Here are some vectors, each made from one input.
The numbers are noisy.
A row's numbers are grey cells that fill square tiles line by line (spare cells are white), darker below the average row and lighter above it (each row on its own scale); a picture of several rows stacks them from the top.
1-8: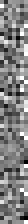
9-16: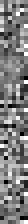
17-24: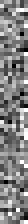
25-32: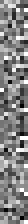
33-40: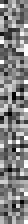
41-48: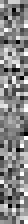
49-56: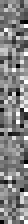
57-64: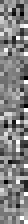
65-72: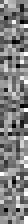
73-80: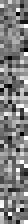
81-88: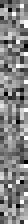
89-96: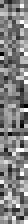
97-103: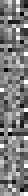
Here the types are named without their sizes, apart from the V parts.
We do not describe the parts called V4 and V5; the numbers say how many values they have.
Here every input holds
either a value of V4 and a value of V5, or a list of points on a circle.
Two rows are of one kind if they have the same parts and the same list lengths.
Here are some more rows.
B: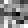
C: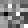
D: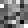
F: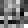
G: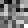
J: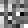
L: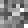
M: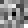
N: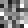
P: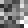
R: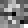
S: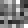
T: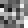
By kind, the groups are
B, D, M
C, J, L, R
F, S
G, N, P, T

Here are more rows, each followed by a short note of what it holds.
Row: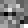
a list of one item
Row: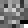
a list of one item
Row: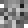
a list of two items
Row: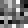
the empty list
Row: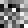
a value of V4 and a value of V5
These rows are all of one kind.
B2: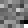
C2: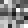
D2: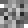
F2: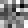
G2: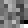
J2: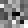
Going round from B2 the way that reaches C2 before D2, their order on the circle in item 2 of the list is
B2, G2, C2, D2, J2, F2.
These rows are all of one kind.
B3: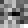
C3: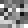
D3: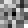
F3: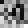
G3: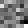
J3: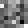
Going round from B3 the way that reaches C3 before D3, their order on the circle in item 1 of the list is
B3, J3, G3, C3, F3, D3.
